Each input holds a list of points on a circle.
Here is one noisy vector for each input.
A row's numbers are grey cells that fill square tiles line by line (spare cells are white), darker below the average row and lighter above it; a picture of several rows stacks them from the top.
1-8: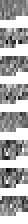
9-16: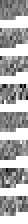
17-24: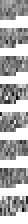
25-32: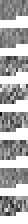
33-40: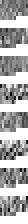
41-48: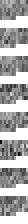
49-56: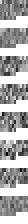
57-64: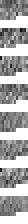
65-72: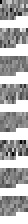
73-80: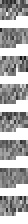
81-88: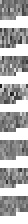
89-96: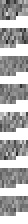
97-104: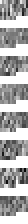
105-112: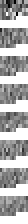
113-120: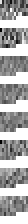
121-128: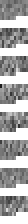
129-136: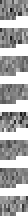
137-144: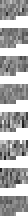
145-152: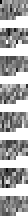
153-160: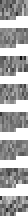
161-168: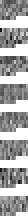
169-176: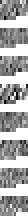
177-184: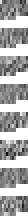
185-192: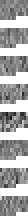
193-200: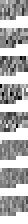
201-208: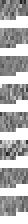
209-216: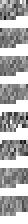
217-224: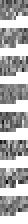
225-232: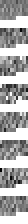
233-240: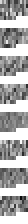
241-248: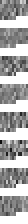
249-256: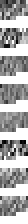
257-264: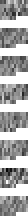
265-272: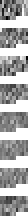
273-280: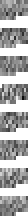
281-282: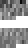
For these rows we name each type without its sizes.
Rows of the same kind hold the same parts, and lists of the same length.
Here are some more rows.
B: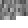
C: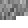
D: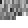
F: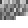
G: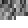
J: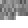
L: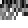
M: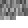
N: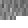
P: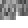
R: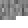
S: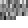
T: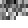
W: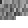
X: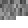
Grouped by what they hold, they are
B, F, J, L, M, N, P, R, S, W
C, D, T, X
G

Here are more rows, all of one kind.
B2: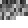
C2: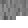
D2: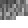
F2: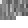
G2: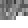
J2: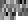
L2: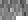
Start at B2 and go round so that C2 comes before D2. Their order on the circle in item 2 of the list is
B2, G2, L2, J2, C2, F2, D2.
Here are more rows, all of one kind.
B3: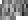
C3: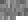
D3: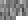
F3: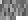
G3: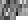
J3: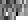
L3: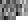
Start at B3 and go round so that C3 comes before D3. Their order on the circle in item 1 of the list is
B3, F3, L3, J3, C3, D3, G3.
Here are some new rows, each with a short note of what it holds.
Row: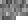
a list of two items
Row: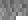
a list of one item
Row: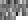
a list of two items
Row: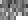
a list of one item
